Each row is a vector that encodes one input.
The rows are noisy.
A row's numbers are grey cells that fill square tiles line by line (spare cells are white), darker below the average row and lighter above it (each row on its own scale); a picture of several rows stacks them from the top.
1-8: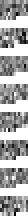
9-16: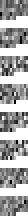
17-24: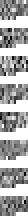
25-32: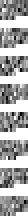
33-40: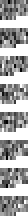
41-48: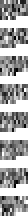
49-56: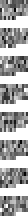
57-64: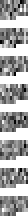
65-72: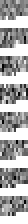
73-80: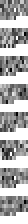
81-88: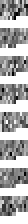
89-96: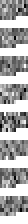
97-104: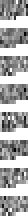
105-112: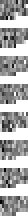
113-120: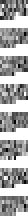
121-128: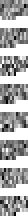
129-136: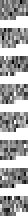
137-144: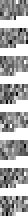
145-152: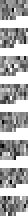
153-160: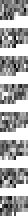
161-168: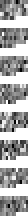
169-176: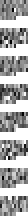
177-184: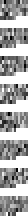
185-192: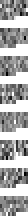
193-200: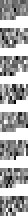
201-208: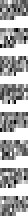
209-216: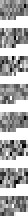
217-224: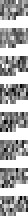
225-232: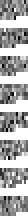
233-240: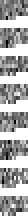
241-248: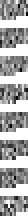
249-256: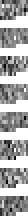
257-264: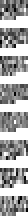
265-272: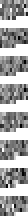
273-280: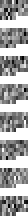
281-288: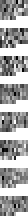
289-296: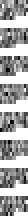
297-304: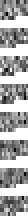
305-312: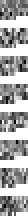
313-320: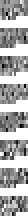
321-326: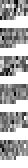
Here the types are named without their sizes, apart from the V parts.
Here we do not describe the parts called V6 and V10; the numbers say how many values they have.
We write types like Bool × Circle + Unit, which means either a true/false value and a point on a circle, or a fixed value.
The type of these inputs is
(Bool × Bool × Bool + Line) × (Line + V6) × V10.
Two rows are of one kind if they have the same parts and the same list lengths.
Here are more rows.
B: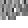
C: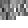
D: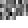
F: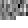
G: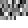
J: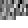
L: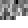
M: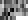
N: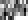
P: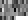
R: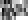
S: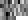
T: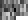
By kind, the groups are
B, L, N, R
C, M, S
D, G
F, J, P, T

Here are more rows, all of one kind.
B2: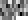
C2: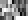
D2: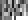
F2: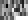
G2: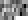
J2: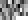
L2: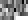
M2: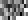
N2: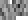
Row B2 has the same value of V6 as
D2, J2 and N2.
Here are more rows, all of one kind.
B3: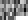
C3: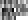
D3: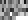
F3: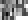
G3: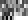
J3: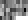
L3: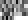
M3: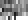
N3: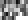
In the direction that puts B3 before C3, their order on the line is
J3, B3, M3, C3, D3, G3, F3, L3, N3.
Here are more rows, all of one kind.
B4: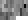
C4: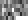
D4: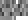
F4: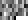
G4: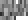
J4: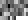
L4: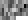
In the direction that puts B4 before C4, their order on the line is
L4, J4, G4, F4, B4, D4, C4.
